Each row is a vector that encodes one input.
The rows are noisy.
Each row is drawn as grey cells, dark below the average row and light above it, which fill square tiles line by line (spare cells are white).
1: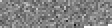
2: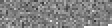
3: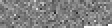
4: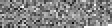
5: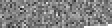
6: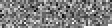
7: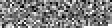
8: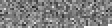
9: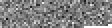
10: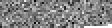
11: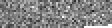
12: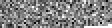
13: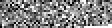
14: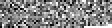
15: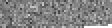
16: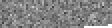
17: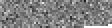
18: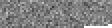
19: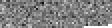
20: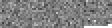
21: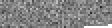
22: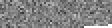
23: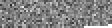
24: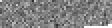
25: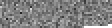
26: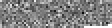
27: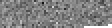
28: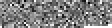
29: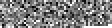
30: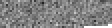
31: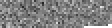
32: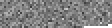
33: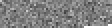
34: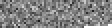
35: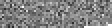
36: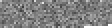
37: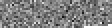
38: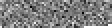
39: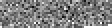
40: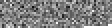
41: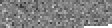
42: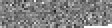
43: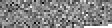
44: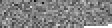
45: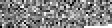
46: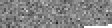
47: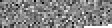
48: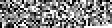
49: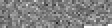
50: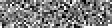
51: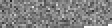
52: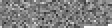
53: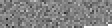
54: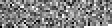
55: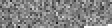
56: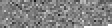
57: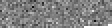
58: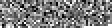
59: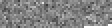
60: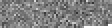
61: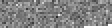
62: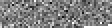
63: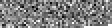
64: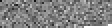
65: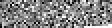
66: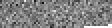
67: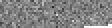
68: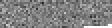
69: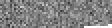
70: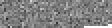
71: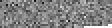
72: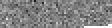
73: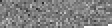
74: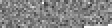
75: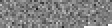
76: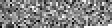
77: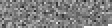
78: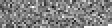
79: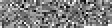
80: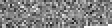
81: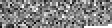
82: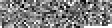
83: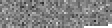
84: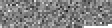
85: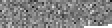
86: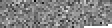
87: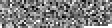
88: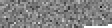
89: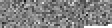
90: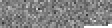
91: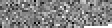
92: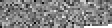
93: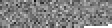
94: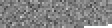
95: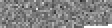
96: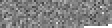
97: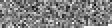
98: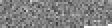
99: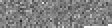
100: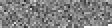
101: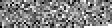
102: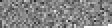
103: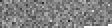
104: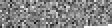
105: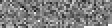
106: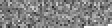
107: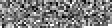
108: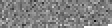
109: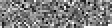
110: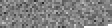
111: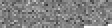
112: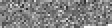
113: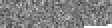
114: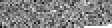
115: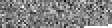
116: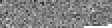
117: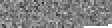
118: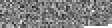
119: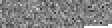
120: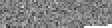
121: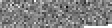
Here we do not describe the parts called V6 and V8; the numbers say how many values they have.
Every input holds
a value of V6 and a value of V8, together with either a point on a 5-point circle and a true/false value, or a fixed value.
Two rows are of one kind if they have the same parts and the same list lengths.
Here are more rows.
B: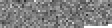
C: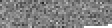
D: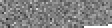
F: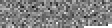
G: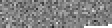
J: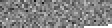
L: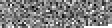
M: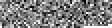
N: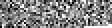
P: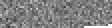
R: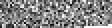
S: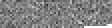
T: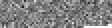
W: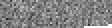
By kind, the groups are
B, D, M, N, P, R, S, T, W
C, F, G, J, L

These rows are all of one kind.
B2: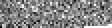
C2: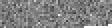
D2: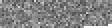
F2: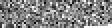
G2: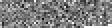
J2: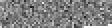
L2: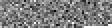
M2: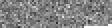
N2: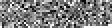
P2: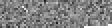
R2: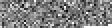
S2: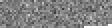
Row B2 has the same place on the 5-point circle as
F2 and N2.
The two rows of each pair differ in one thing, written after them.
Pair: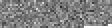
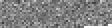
the value of V8
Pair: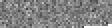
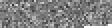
the value of V6
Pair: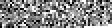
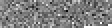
the place on the 5-point circle
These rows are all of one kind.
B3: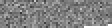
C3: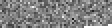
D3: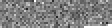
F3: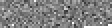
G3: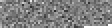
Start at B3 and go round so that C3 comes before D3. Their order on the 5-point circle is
B3, C3, G3, D3, F3.
